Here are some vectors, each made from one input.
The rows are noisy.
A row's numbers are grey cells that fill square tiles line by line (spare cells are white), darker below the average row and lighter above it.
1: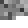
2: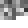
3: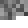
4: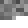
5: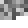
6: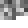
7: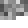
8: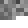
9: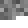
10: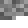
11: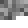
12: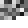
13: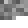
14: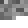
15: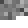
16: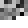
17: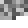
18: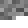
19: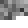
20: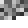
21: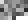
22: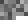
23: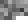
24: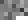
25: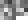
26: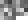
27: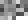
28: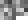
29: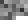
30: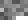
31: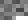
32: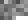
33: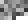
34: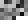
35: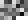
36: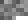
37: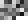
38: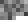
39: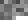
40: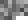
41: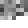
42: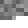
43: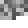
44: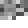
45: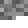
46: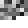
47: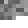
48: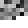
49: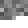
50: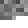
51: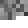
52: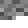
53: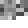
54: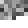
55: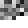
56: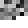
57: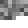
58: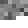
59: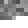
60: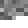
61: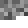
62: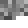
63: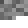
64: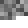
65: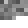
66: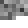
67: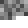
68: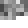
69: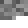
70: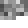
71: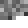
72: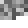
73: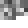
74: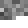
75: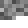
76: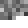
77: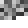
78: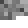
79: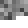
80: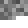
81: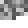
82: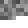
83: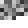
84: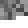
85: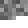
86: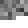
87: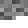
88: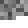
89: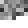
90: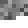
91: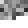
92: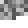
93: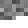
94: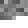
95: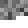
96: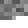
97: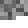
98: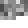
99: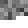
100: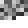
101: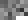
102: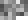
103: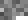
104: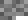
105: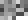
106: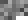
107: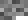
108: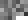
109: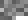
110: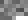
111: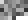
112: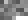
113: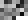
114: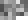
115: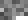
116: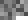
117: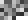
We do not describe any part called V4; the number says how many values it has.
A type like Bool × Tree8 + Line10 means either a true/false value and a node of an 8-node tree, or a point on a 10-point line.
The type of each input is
Line5 × (Line6 + V4) + Tree8.
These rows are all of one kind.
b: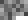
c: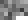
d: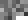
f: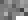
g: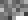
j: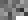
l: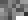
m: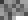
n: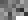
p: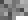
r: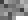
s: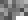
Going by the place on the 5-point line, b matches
c, j and n.
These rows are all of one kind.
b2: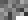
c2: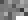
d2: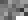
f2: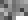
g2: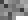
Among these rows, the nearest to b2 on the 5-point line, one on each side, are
d2 and f2.
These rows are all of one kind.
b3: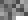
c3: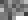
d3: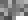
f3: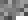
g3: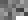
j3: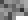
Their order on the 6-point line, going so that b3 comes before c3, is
j3, d3, f3, g3, b3, c3.
